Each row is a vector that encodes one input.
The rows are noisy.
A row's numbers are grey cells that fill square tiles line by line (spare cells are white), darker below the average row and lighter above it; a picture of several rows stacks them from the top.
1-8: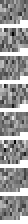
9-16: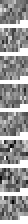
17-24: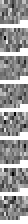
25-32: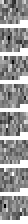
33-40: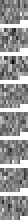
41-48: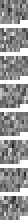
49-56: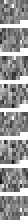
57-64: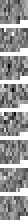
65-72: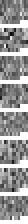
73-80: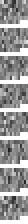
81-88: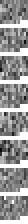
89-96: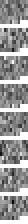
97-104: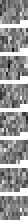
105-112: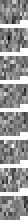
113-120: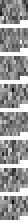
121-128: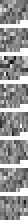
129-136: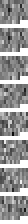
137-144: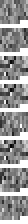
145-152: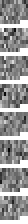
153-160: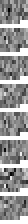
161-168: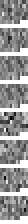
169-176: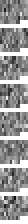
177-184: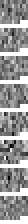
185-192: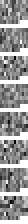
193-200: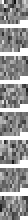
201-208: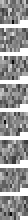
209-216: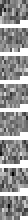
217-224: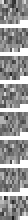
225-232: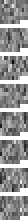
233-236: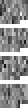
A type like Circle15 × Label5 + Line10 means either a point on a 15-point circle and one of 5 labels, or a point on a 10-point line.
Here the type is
(Circle16 + Unit) × Tree10.
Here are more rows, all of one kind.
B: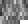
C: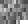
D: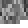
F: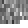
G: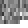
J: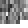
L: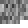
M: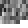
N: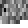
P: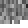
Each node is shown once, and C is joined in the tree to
D.
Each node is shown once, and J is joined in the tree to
M.
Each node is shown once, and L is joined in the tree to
D.
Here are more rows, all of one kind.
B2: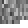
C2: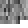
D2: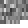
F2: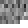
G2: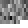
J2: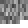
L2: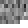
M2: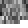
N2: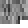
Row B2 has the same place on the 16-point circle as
C2, F2 and L2.
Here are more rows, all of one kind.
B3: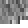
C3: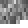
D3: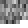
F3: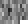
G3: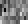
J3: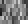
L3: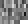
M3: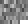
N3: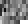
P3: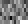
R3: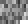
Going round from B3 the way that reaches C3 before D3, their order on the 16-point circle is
B3, M3, F3, L3, C3, P3, J3, N3, G3, D3, R3.
